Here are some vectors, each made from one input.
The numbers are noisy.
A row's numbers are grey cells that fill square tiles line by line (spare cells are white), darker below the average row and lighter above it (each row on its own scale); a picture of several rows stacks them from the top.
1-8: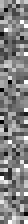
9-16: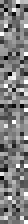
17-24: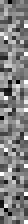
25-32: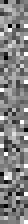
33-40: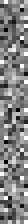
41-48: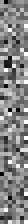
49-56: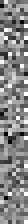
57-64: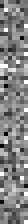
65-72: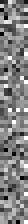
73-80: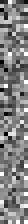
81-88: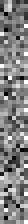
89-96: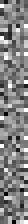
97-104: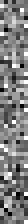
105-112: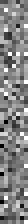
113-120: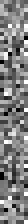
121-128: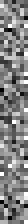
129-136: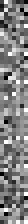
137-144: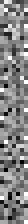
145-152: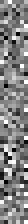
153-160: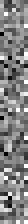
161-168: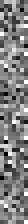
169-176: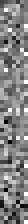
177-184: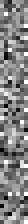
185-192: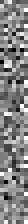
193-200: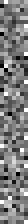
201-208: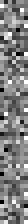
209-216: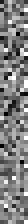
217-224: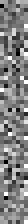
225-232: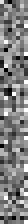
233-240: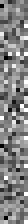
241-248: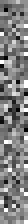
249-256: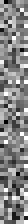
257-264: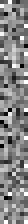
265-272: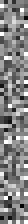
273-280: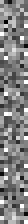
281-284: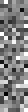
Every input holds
four true/false values, together with a list of up to two points on an 11-point line.
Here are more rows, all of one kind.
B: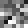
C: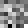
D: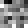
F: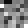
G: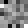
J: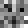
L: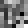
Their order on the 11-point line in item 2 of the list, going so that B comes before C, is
G, J, F, L, B, C, D.
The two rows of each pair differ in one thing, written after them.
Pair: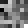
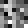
the place on the 11-point line in item 2 of the list
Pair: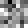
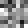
the place on the 11-point line in item 1 of the list
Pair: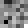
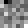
the place on the 11-point line in item 2 of the list
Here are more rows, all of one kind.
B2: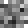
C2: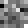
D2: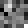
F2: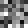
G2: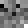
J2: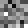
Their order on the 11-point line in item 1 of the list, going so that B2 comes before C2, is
G2, D2, F2, J2, B2, C2.
